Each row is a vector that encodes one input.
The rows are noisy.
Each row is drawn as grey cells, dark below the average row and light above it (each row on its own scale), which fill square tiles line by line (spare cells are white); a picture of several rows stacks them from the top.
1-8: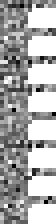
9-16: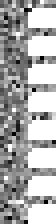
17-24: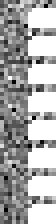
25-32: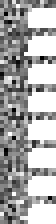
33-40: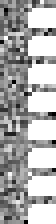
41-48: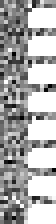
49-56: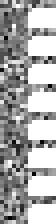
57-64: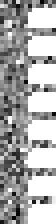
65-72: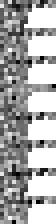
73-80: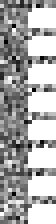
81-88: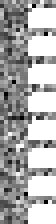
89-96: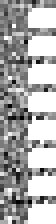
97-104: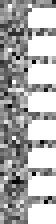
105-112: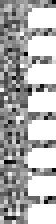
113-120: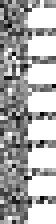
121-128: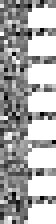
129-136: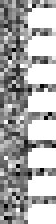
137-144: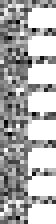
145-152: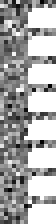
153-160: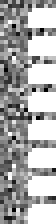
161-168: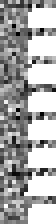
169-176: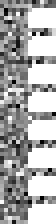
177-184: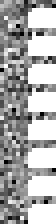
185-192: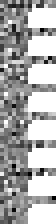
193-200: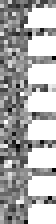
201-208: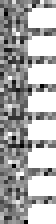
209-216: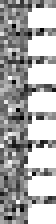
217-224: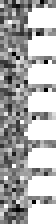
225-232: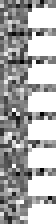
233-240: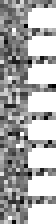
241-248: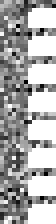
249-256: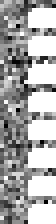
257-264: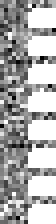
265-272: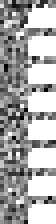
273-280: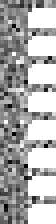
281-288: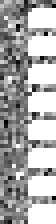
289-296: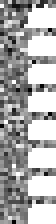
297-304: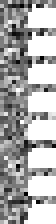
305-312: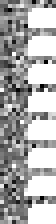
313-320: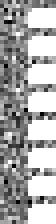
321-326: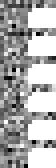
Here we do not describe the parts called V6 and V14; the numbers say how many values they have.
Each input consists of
either a fixed value, or a node of an 8-node tree and a true/false value, or a value of V6 and a value of V14.
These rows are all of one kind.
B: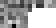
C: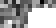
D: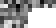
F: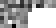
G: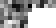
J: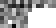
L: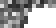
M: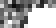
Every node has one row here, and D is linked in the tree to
C.
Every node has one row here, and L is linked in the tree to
M.
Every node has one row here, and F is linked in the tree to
B and J.
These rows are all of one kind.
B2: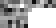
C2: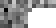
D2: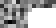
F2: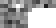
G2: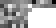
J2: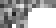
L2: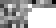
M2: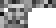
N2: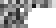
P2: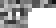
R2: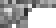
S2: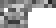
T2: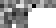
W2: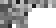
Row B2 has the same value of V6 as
F2, M2 and S2.
